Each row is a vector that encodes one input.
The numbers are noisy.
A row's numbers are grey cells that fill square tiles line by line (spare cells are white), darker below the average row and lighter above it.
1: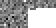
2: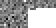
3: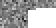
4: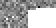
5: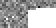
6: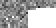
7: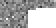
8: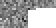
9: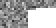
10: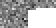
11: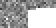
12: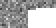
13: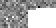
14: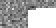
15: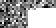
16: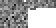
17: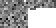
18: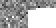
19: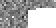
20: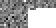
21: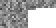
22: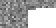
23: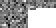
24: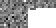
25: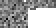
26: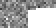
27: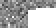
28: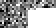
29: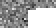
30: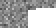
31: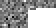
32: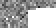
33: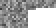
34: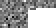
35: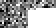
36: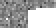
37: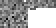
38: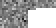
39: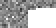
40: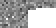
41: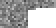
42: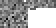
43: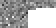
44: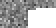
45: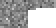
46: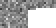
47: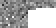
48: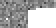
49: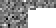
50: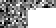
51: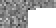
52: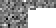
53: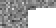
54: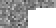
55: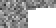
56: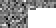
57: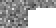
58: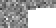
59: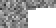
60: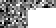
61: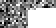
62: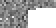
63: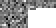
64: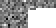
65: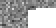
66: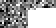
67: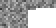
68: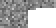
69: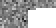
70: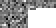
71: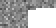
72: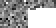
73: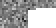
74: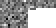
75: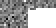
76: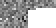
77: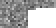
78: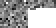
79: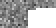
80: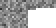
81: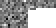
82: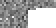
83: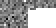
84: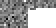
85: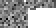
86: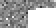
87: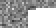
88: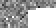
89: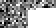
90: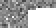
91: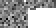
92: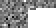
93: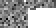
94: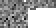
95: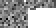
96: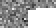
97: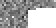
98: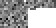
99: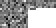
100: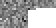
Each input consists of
a list of up to two points on a 6-point line.
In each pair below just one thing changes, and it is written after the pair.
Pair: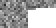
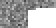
the place on the 6-point line in item 1 of the list
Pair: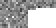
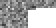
the place on the 6-point line in item 2 of the list
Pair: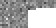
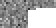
the place on the 6-point line in item 1 of the list
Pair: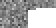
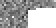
the place on the 6-point line in item 2 of the list
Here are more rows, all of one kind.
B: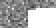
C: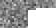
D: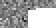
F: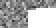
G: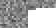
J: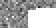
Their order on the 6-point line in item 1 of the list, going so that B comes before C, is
F, J, G, B, C, D.
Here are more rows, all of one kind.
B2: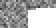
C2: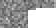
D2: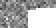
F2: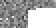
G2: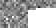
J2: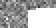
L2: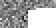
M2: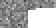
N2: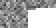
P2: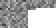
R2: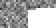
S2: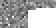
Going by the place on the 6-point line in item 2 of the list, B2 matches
C2, M2, P2 and R2.
